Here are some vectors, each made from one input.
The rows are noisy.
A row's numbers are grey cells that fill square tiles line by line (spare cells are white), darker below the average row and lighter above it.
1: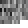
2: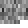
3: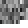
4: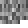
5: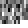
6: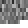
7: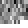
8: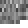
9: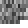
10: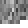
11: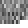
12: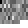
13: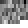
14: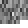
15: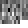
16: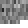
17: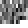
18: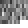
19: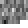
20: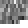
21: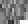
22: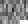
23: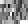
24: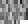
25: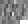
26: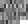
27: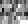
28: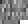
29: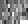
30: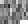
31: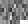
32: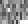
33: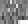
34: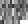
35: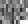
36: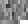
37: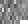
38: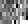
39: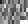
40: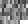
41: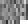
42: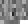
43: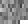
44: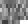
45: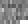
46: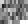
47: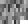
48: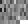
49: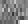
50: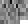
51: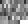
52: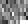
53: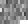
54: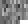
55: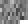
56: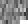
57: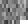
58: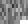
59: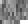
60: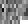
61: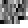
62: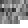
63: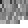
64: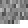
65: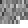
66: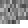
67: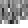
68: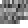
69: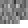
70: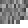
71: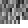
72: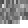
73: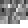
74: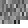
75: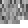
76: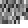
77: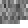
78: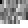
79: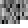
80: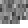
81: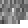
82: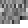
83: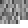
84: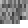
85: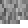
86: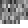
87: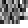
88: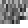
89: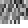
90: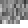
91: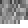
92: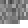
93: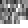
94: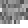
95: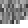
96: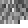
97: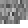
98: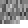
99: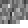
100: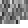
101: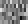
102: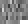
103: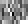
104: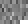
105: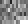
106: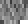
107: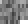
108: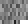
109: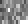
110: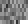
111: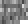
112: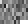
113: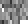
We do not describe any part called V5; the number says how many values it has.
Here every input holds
one of 8 labels, together with either three true/false values, or a value of V5.
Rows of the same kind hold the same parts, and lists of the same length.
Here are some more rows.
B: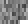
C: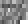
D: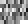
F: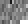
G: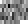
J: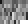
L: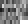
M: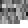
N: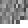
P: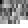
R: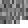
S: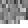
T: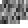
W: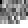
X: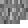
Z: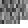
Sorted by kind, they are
B, G, L, M, R, T, Z
C, D, F, J, N, P, S, W, X

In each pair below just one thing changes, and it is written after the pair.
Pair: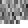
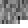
one of the three true/false values
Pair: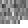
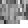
the label
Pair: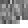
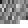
one of the three true/false values
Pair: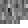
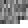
one of the three true/false values
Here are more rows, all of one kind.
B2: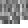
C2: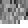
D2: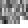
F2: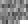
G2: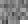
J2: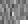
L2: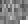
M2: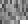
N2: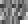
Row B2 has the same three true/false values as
C2, L2 and M2.
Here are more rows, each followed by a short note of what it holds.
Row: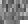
one of 8 labels and a value of V5
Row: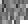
one of 8 labels and a value of V5
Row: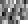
one of 8 labels and a value of V5
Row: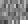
one of 8 labels and a value of V5
